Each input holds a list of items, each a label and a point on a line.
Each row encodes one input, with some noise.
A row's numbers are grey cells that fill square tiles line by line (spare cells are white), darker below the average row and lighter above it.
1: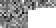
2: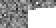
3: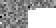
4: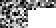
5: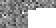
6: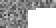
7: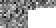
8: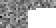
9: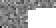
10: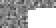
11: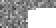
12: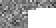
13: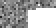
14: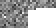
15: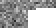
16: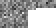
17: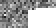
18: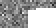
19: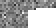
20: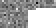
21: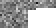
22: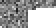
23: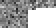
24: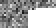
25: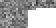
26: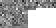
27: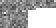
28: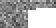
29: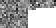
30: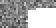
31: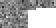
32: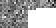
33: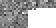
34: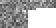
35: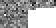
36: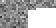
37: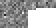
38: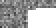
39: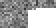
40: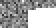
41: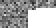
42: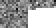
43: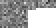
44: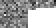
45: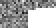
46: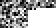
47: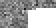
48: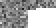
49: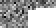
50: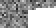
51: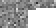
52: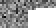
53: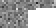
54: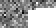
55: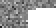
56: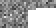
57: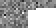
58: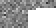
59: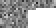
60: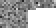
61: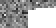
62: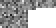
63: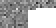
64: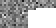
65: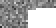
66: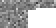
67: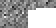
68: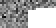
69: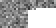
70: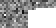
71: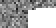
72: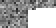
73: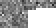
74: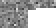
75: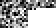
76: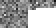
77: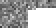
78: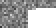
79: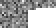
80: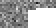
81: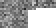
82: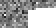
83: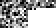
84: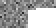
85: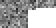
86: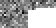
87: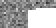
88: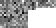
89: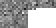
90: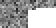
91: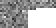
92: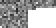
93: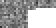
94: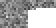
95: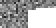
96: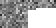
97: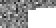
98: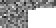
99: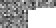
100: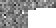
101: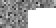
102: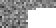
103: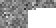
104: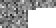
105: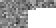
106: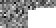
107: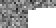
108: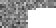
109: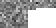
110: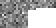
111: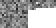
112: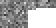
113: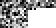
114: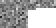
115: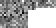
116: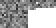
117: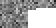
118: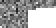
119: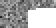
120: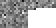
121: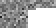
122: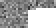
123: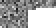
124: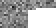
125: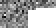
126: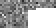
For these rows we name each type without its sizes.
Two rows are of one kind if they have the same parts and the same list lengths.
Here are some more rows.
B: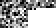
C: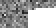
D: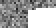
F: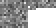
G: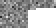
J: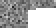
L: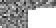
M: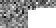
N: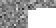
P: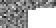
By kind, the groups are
B
C, D, L, M, P
F, G, J, N

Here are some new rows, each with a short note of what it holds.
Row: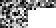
the empty list
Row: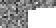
a list of one item
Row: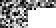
the empty list
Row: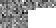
a list of one item
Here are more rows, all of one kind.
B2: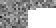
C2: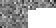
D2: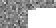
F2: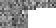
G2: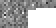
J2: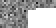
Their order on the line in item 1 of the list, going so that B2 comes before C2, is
B2, D2, J2, G2, F2, C2.
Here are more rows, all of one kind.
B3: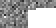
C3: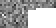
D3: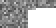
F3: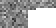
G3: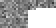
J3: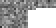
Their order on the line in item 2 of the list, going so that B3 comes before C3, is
B3, J3, F3, C3, D3, G3.
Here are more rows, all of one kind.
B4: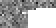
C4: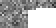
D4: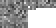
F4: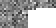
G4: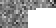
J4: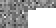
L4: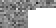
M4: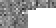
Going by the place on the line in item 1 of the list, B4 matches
C4 and G4.
